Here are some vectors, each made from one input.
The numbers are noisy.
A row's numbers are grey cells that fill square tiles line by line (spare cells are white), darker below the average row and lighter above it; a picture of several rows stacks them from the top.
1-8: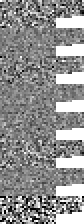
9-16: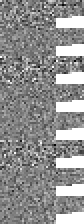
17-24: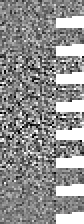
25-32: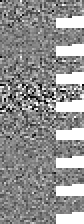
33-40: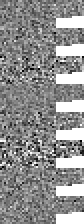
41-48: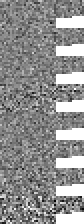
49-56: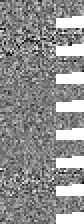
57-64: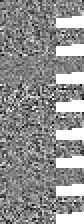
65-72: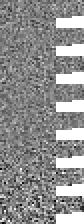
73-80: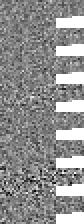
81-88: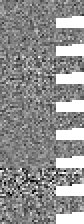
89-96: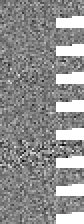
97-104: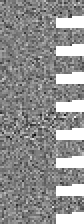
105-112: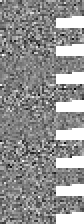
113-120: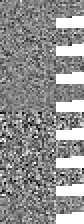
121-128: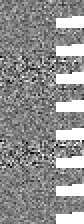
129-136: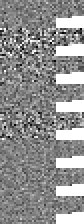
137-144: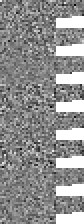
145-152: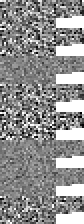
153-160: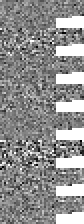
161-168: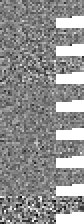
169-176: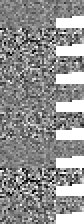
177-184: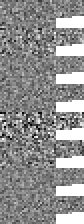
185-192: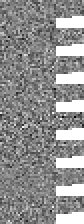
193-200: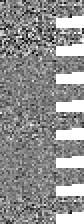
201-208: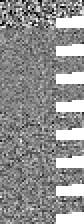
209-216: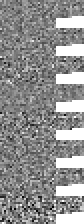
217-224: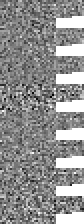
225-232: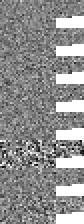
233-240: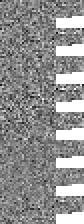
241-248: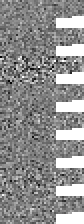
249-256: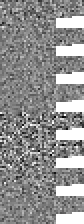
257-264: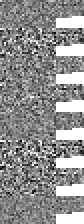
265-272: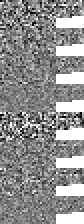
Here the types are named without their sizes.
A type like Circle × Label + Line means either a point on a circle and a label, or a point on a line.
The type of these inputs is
Bool × Label × (Tree + Unit) + List(Circle).
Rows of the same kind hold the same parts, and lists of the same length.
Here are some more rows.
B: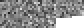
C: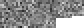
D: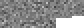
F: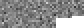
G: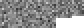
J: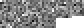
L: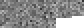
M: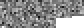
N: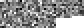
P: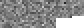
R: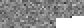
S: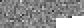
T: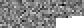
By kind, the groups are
B, T
C
D, F, G
J, L, M
N, P, R, S

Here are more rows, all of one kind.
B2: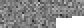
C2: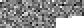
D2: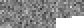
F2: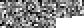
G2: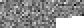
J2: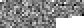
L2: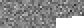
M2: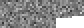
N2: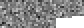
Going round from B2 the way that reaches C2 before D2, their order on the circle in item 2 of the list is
B2, M2, C2, D2, G2, N2, L2, F2, J2.
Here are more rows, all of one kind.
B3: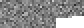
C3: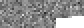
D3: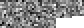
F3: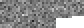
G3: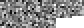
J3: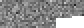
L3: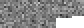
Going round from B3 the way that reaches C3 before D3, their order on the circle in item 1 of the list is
B3, L3, F3, C3, G3, J3, D3.
